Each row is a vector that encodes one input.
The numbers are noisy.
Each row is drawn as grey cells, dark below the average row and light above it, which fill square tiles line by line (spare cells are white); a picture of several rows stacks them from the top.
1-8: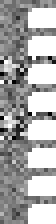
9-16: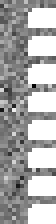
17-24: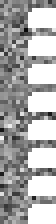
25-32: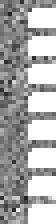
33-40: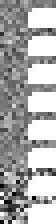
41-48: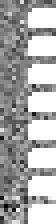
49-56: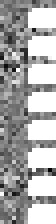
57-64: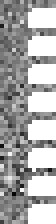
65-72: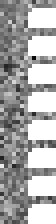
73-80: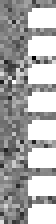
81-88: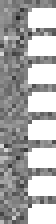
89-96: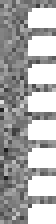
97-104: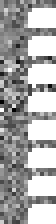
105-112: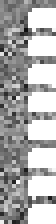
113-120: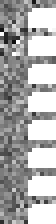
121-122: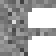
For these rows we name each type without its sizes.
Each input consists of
a list of points on a circle.
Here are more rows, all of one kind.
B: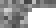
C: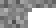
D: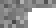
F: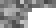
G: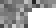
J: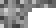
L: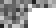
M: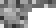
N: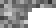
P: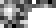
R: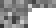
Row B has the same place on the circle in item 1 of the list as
L, P and R.
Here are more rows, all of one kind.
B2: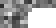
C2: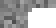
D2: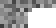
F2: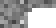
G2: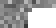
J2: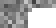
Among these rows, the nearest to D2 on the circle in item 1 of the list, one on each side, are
B2 and G2.
